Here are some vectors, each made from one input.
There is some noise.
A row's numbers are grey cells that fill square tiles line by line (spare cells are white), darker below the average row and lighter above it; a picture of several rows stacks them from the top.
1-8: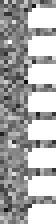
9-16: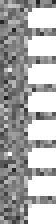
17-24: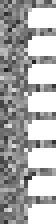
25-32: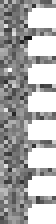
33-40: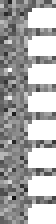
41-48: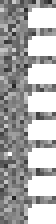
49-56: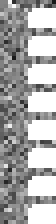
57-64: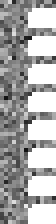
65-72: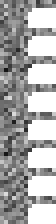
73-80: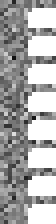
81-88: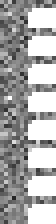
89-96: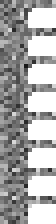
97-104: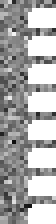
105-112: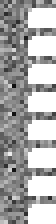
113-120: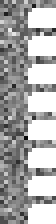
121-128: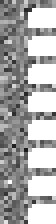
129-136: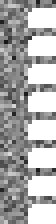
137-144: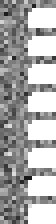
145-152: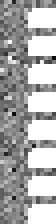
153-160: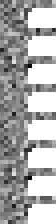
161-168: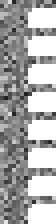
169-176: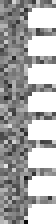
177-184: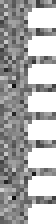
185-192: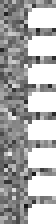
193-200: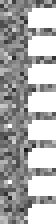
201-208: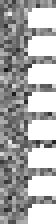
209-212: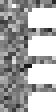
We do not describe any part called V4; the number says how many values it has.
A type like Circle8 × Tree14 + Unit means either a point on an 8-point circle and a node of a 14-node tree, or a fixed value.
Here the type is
Bool × (Circle8 + Unit) + Label9 × V4.
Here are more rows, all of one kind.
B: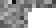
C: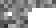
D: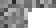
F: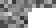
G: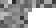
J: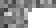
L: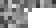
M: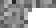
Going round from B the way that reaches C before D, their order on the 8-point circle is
B, G, F, C, L, J, D, M.
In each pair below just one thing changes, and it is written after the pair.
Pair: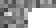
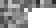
the true/false value
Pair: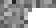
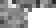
the true/false value
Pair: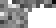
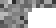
the true/false value
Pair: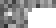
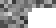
the place on the 8-point circle
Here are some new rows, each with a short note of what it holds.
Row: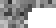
one of 9 labels and a value of V4
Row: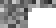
one of 9 labels and a value of V4
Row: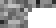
a true/false value
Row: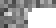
a point on an 8-point circle and a true/false value
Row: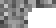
a true/false value
